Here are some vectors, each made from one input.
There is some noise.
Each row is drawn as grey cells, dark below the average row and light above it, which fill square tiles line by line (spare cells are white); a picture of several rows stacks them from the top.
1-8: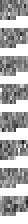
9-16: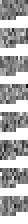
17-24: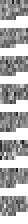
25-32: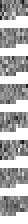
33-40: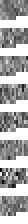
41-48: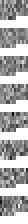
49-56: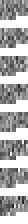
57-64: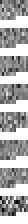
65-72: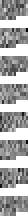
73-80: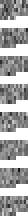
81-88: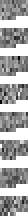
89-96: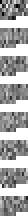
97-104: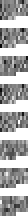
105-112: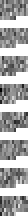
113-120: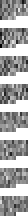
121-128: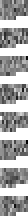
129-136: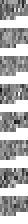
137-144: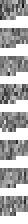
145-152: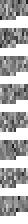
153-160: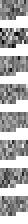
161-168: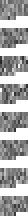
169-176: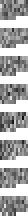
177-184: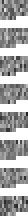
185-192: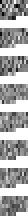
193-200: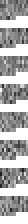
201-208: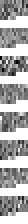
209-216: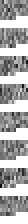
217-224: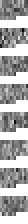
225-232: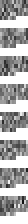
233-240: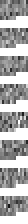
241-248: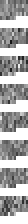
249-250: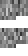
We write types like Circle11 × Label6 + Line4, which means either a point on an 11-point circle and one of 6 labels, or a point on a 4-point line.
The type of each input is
List2(Line6 + Line7).
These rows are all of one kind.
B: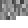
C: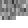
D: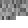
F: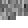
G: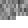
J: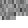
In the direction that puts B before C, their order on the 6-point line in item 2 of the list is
B, G, F, C, D, J.
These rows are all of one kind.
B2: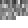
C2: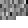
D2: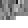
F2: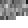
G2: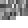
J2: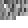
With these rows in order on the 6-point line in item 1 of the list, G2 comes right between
D2 and J2.
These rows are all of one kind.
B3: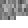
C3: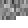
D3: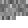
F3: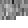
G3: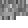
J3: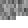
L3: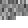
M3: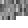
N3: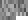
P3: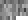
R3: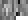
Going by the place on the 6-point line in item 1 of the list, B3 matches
J3, N3 and P3.
